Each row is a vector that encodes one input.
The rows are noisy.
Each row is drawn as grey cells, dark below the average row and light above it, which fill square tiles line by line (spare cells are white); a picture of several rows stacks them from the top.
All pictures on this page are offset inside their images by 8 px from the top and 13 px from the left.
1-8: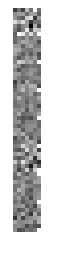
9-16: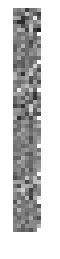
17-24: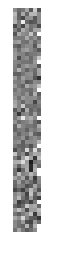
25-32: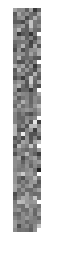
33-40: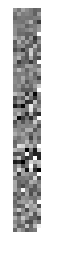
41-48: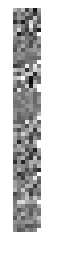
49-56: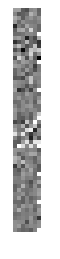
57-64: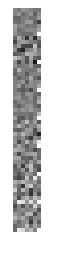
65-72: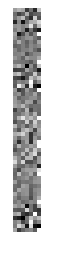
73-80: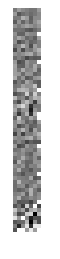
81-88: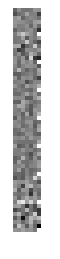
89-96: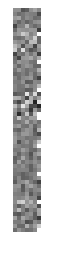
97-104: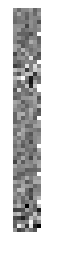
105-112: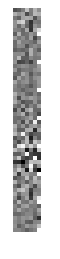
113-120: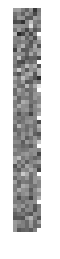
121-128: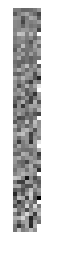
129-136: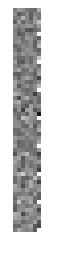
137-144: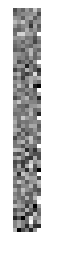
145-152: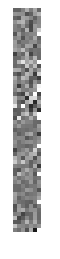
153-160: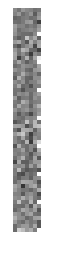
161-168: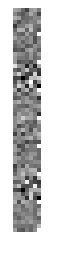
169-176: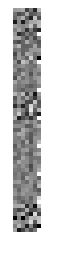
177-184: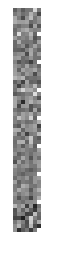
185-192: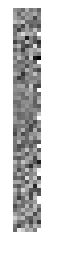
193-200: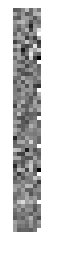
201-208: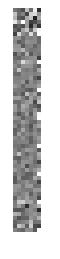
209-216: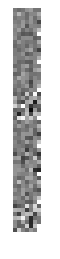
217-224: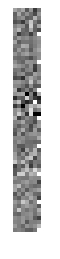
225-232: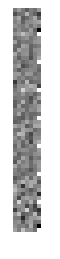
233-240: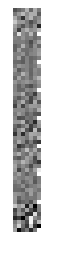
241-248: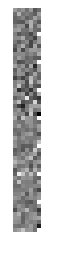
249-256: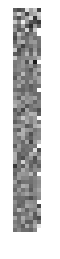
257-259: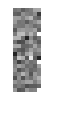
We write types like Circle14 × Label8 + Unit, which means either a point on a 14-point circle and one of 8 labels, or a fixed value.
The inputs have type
Bool × Circle6 × Line9 + List2(Line7).
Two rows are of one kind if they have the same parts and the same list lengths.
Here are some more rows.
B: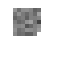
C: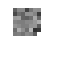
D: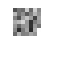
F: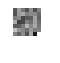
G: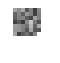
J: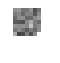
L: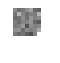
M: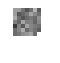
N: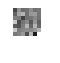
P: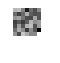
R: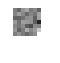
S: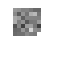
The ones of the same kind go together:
B, G, J, L, R
C, M, P, S
D
F, N

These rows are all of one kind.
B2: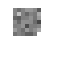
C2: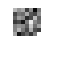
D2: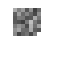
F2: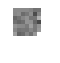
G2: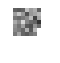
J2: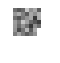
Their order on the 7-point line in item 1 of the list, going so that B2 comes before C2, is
G2, B2, D2, C2, J2, F2.
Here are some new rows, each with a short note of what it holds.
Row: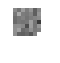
a list of two items
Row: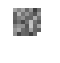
a list of two items
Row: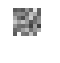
a point on a 6-point circle, a point on a 9-point line and a true/false value
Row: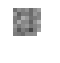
a list of one item
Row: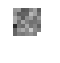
a point on a 6-point circle, a point on a 9-point line and a true/false value
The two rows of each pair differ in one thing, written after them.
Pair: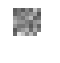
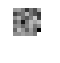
the place on the 9-point line
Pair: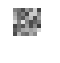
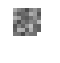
the place on the 9-point line
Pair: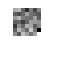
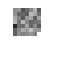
the true/false value
